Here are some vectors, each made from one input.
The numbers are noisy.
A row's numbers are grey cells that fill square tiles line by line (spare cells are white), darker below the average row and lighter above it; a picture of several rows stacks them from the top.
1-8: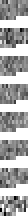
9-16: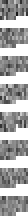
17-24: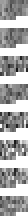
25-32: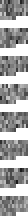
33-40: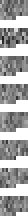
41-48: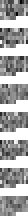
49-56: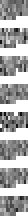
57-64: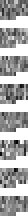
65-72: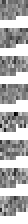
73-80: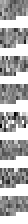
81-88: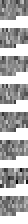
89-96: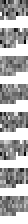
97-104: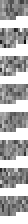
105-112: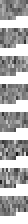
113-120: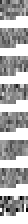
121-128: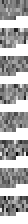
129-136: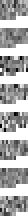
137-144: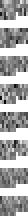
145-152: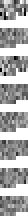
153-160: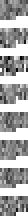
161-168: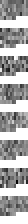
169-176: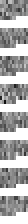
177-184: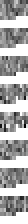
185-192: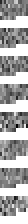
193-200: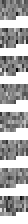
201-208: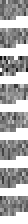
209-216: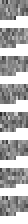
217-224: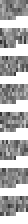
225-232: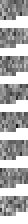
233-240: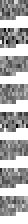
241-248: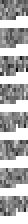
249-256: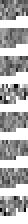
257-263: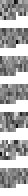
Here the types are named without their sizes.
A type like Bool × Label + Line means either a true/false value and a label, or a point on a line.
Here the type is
Line.
